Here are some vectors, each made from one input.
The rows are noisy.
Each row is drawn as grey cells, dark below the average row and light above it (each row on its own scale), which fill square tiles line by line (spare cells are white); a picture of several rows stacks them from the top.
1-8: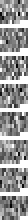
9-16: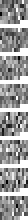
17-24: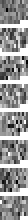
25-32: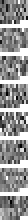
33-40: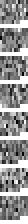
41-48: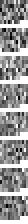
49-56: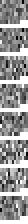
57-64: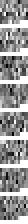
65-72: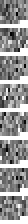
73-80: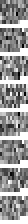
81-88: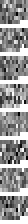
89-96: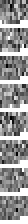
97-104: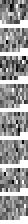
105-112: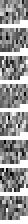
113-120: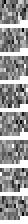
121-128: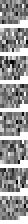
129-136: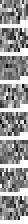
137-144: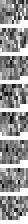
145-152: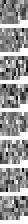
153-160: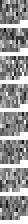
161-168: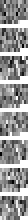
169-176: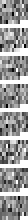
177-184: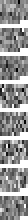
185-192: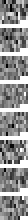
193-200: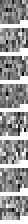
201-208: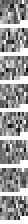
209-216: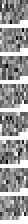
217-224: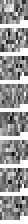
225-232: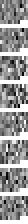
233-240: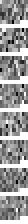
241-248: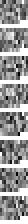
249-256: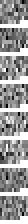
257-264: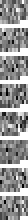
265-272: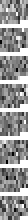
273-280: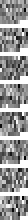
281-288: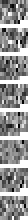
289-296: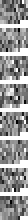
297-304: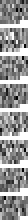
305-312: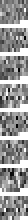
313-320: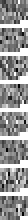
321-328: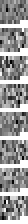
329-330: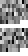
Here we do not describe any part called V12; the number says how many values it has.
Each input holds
either a point on a 9-point circle, a point on a 9-point line and a value of V12, or a list of up to two points on an 11-point circle.
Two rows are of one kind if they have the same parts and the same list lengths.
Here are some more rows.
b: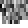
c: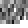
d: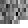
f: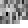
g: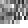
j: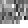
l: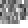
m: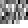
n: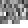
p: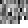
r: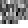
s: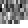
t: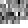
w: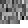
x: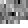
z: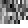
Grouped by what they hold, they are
b, d, r, s
c
f, g, j, m, n, p, t, x
l, w, z

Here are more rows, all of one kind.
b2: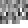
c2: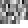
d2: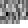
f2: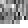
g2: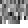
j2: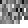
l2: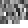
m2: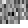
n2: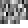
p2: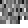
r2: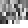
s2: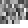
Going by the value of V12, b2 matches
c2, d2, g2 and m2.
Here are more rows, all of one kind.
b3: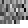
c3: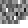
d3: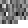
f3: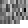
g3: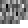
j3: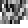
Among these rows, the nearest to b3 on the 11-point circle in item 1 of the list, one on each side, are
f3 and j3.
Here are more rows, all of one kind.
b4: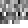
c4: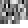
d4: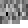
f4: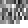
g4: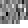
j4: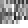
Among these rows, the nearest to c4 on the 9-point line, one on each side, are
b4 and g4.
